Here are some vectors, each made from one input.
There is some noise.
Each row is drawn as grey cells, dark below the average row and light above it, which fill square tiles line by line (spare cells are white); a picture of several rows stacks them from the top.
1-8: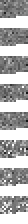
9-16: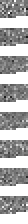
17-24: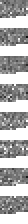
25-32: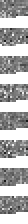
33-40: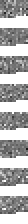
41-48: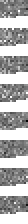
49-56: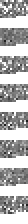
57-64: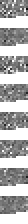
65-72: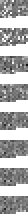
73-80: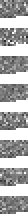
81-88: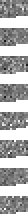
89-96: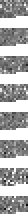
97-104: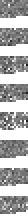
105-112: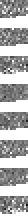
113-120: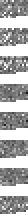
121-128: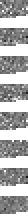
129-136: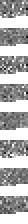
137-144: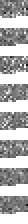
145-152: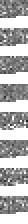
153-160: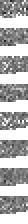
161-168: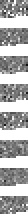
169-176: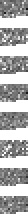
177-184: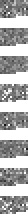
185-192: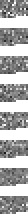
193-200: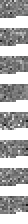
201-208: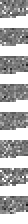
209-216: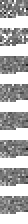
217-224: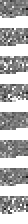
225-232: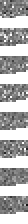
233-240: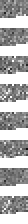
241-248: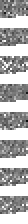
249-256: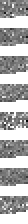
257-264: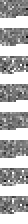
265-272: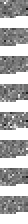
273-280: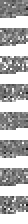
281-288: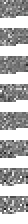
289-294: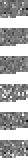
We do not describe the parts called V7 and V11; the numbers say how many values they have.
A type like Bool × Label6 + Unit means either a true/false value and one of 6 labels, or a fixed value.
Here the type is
Circle8 + Line8 + V7 × V11.
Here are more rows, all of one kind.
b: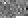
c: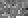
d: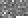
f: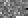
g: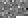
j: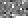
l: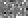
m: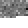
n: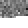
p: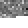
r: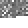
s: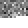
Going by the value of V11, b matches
f, m and n.
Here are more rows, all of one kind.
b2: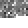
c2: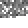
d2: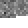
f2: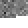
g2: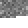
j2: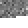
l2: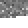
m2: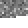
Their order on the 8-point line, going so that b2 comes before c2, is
m2, d2, b2, f2, j2, g2, l2, c2.
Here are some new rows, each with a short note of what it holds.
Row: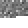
a value of V7 and a value of V11
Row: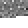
a value of V7 and a value of V11
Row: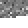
a point on an 8-point line
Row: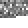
a point on an 8-point circle
